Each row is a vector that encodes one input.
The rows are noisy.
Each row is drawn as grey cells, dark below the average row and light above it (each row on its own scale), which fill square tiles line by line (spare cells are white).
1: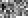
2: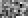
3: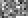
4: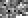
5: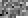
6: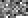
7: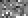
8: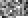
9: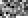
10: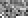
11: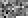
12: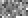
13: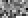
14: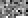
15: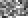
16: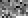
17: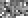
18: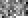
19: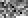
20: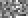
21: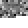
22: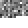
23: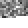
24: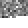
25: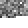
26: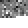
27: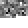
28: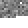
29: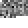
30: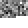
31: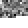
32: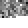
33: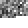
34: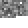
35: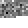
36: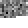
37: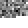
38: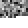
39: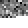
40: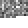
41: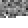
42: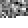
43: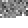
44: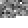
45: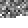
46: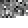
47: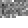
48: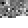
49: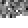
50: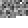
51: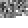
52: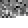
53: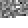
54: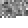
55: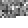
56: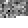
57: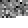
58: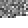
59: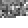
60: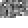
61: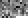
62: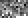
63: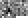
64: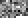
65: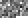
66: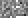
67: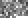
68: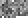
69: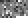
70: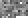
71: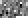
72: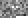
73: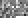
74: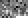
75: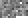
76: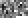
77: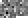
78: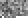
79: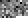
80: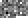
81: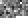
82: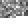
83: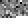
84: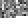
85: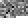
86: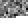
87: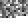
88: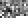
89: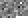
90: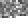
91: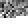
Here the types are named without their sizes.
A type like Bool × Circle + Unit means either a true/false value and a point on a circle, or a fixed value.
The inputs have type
(Bool × Bool × Bool + Unit) × Circle + Line.
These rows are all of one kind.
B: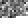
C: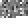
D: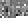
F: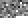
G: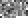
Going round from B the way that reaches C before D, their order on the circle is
B, G, F, C, D.
